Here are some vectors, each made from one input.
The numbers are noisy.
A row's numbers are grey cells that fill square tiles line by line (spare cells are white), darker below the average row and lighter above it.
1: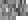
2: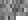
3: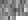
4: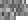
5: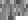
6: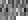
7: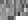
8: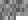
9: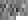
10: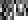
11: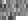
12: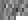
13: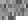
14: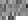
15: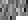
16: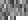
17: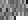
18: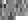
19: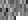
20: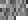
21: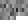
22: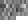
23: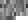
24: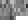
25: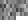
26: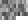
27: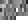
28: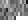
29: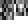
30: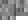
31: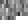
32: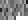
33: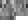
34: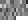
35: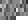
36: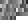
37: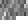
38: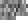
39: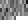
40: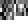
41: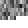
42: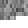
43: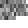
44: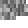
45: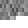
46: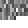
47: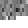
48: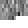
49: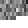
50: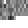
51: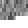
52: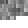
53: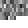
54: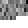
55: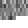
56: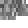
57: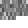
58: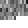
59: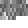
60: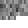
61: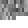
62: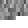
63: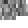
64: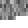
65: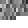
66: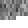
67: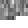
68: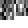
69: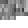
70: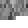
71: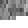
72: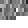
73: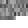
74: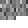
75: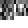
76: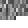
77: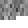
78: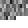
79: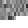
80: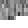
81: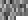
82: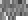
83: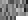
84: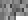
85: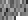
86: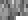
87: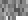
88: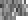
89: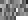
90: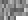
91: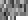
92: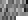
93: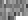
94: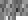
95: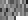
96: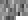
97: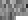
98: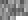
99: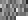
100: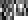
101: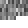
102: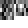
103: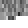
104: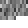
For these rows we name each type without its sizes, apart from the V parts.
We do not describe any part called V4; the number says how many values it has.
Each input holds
a list of items, each a true/false value and a value of V4.
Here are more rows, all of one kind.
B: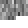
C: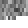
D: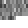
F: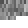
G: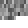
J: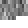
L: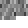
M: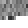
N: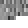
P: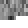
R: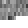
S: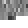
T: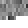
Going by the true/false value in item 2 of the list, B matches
G and L.
